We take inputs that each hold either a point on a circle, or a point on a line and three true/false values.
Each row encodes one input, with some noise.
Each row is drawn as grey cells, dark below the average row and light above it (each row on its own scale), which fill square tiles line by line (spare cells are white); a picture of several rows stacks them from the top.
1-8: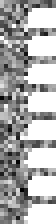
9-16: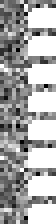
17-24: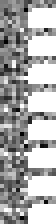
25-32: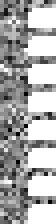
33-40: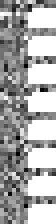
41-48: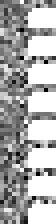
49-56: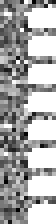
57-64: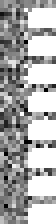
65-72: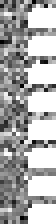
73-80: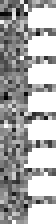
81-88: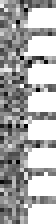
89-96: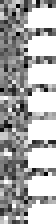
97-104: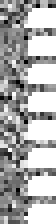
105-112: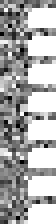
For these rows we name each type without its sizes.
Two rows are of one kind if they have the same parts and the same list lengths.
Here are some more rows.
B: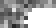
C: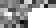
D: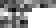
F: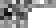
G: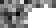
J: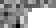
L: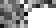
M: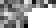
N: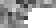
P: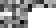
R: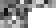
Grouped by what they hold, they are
B, F, G, J, L, N, R
C, D, M, P

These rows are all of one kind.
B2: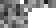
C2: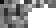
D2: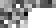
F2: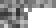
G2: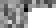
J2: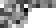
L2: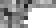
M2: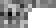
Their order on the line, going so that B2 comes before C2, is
G2, B2, C2, L2, F2, J2, M2, D2.
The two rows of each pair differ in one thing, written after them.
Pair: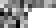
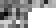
the place on the line
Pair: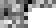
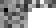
one of the three true/false values
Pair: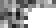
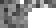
the place on the line
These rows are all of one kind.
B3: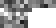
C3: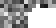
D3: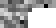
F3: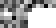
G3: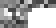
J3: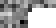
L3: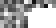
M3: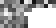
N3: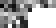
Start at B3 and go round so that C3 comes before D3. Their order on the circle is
B3, C3, N3, J3, F3, L3, M3, G3, D3.
